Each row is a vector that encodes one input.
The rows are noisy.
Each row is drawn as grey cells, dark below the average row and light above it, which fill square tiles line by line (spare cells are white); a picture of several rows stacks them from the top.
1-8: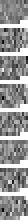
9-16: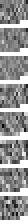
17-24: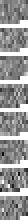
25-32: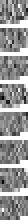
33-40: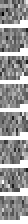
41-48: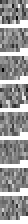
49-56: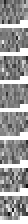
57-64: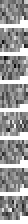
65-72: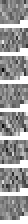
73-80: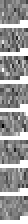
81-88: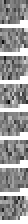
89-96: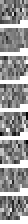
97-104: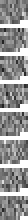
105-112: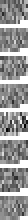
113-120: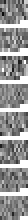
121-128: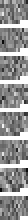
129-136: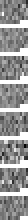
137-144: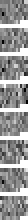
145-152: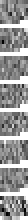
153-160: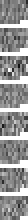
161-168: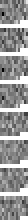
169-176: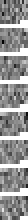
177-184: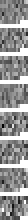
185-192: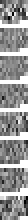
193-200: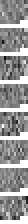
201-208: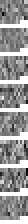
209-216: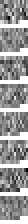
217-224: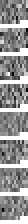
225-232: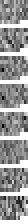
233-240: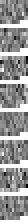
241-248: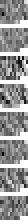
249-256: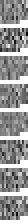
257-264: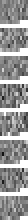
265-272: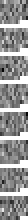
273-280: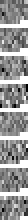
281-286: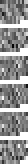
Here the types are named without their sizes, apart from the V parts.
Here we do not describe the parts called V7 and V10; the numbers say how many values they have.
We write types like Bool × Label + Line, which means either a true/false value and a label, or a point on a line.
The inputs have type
Bool × Bool × Bool × (Line + V7) + V10.
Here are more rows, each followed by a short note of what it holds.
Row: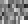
a value of V10
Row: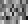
three true/false values and a value of V7
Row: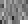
a point on a line and three true/false values
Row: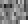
a point on a line and three true/false values
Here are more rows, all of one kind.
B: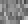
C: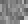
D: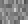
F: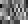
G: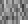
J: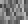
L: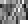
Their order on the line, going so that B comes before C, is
B, G, D, C, F, J, L.
